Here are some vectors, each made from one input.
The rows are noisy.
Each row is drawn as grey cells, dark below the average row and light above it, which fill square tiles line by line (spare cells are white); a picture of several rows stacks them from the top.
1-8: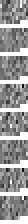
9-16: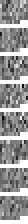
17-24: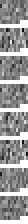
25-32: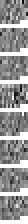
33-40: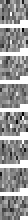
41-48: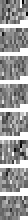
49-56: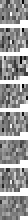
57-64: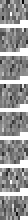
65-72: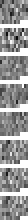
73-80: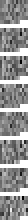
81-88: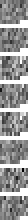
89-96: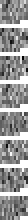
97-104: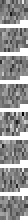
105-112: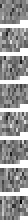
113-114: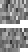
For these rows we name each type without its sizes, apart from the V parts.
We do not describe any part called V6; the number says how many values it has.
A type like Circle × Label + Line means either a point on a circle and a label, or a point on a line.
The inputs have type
Circle + (Tree + Unit) × V6.
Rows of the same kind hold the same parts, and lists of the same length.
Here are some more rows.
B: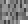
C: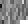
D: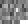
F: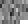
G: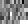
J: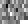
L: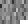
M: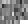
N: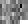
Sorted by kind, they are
B, M
C, D, F, L, N
G, J

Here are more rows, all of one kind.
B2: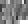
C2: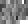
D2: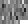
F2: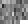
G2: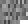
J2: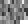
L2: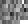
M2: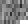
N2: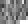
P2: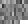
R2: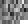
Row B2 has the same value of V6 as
C2 and N2.
